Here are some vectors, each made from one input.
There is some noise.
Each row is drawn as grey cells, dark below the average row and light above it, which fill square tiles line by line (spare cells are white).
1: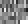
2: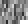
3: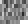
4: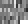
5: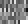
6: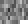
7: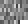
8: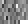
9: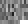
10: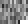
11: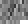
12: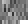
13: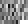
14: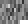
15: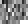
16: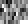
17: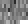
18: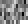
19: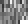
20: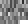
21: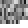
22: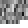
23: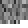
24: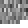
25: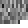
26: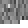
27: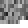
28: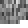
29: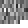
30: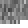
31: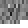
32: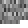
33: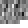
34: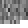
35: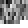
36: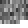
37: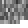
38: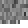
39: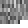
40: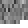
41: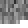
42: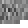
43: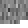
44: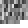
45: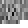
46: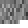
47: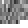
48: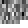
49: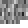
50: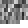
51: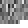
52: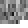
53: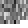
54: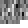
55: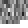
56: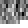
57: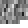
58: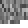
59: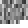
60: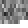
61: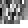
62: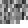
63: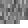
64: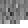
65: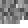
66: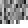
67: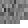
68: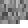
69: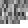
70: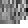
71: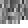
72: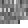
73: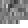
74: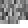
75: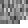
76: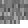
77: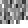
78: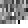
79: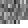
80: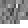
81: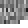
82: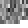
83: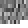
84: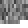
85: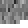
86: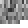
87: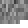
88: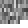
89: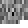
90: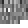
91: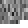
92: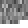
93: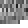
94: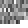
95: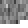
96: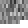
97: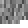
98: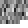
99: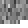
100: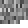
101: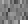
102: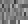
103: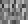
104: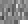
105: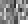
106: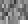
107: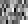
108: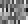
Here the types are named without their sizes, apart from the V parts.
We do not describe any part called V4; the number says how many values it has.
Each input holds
a list of items, each a true/false value and a value of V4.
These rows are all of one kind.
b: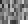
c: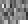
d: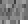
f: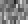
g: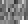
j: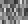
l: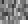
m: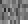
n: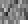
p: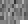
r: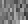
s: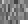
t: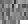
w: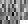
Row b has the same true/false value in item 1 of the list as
c, d and m.
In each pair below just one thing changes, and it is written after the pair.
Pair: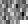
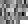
the value of V4 in item 1 of the list
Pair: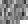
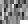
the true/false value in item 1 of the list
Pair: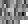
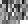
the value of V4 in item 1 of the list
